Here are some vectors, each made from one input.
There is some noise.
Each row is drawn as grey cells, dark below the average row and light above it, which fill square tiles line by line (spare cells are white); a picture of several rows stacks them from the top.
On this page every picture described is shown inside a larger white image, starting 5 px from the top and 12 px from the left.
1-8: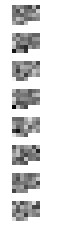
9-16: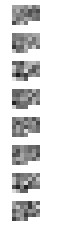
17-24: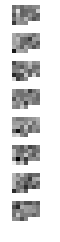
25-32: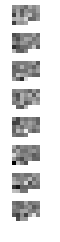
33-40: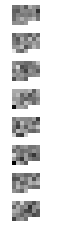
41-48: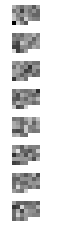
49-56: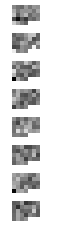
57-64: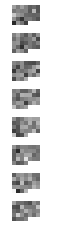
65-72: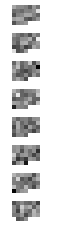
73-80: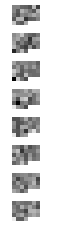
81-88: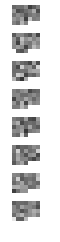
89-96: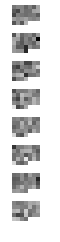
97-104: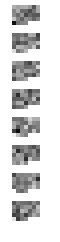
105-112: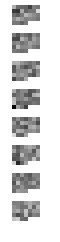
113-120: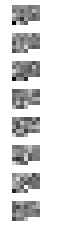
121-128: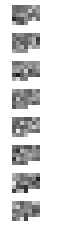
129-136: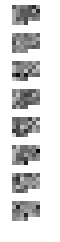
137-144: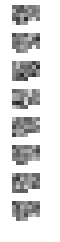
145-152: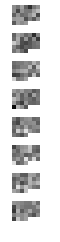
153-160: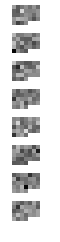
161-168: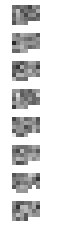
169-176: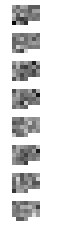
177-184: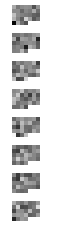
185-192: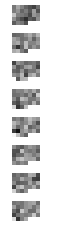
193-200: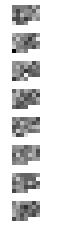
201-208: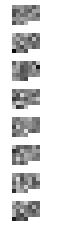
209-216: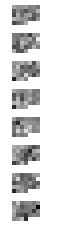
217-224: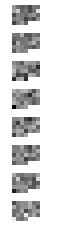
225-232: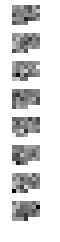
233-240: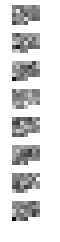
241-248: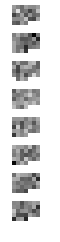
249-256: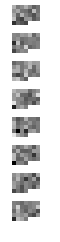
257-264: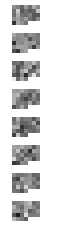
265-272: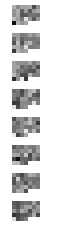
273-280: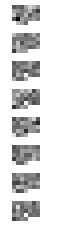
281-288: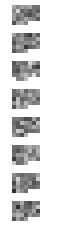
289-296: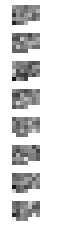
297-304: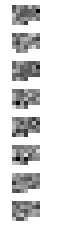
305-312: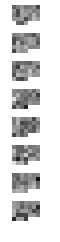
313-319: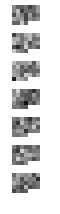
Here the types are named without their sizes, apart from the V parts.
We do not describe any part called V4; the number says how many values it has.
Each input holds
a point on a line, together with either three true/false values, or a value of V4.
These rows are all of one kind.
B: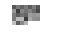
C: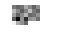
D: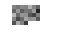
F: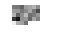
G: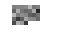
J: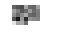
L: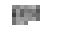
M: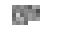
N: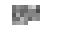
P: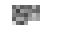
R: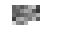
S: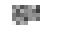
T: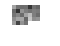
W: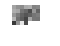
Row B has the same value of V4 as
C, J and T.
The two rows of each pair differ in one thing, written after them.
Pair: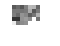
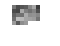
the place on the line
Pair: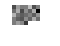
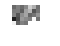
the place on the line
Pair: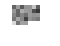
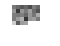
the value of V4
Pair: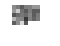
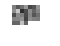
the value of V4
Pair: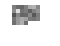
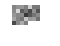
the place on the line
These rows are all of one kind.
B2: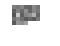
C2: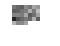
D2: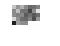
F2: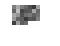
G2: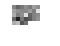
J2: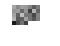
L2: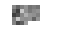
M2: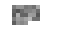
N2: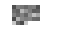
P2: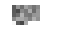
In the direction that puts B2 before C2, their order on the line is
F2, J2, D2, B2, M2, L2, N2, P2, C2, G2.
